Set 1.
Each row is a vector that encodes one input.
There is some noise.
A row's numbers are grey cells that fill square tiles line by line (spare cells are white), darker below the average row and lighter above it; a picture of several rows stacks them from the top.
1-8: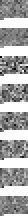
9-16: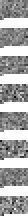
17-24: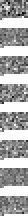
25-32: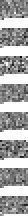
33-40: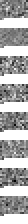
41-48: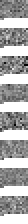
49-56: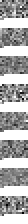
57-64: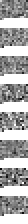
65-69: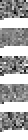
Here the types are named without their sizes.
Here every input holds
a point on each of two lines.
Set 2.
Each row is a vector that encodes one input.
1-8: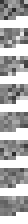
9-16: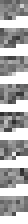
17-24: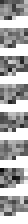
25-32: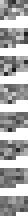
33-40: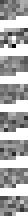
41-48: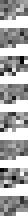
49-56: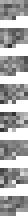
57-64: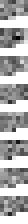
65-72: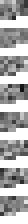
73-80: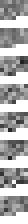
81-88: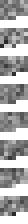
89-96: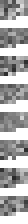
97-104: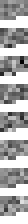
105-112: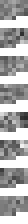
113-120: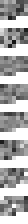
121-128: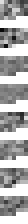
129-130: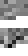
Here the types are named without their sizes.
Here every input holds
four true/false values.
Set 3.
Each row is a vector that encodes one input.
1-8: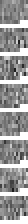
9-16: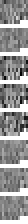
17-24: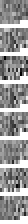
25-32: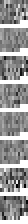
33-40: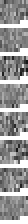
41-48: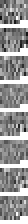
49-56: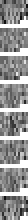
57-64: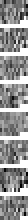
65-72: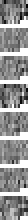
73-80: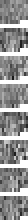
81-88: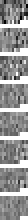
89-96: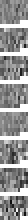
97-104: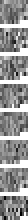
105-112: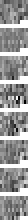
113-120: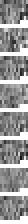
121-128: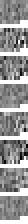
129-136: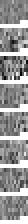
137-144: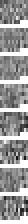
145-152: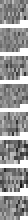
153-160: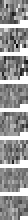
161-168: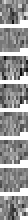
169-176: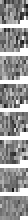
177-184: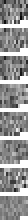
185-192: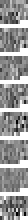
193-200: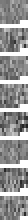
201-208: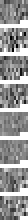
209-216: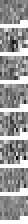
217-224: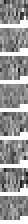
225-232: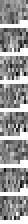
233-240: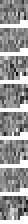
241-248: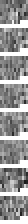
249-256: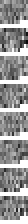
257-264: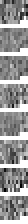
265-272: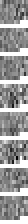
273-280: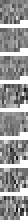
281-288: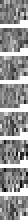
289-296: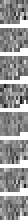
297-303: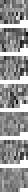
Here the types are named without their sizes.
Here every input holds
a point on a line.
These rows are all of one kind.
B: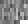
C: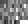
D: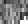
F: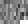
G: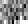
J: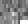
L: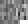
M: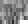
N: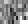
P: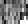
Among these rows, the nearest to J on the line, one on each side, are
C and F.
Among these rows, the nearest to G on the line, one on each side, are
M and N.
